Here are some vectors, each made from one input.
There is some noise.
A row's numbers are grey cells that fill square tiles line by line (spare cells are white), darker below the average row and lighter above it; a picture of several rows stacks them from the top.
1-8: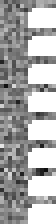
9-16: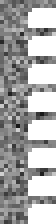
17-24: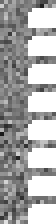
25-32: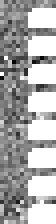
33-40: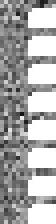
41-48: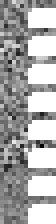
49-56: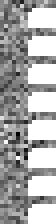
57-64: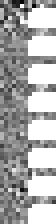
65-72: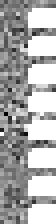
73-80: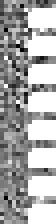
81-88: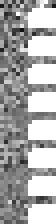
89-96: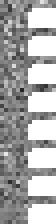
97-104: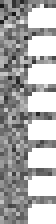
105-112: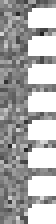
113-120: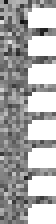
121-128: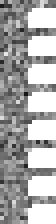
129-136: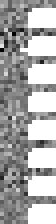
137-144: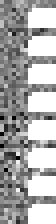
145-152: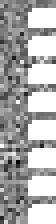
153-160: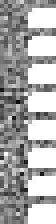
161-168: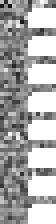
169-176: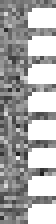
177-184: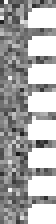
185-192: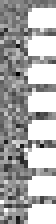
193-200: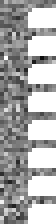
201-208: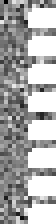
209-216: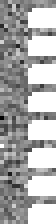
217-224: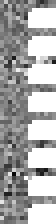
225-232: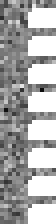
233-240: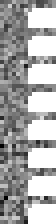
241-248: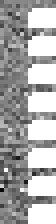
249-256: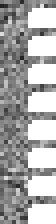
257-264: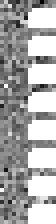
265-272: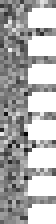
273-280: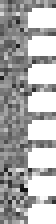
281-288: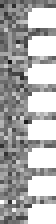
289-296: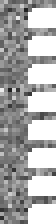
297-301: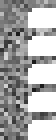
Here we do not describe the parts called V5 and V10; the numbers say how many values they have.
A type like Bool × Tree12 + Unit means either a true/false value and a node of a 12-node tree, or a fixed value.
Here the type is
(Line7 + Line8) × V5 + Line9 + V10.
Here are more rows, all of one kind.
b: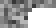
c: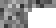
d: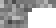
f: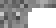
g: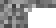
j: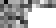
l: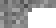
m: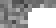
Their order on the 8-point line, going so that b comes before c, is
b, j, l, m, c, d, f, g.
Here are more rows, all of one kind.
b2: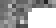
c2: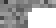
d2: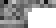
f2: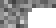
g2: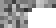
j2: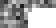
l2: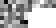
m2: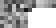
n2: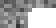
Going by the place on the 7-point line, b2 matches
c2 and d2.
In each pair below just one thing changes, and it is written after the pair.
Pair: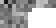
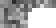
the value of V5
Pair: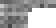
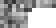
the value of V5
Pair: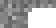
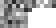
the place on the 8-point line
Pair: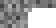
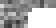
the value of V5
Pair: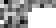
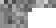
the value of V5
